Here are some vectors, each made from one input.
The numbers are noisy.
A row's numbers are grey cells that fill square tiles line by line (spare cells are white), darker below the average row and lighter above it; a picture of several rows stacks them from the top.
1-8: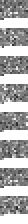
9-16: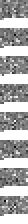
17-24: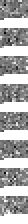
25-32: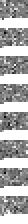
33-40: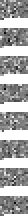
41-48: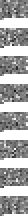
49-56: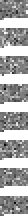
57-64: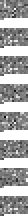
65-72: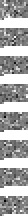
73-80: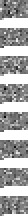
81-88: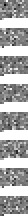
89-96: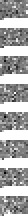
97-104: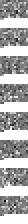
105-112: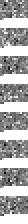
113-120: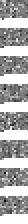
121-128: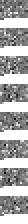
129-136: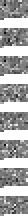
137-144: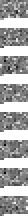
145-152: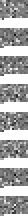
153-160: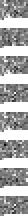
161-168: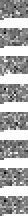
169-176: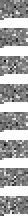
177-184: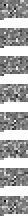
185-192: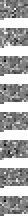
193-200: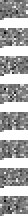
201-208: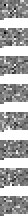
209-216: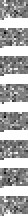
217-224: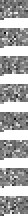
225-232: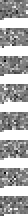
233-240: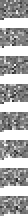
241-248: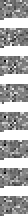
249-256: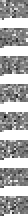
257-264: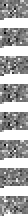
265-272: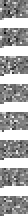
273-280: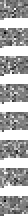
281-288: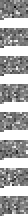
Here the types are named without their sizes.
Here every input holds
a point on a circle.
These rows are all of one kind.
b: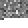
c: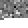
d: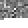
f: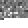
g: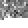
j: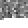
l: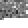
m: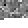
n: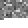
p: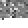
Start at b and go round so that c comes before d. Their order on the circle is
b, c, d, p, g, l, j, n, m, f.
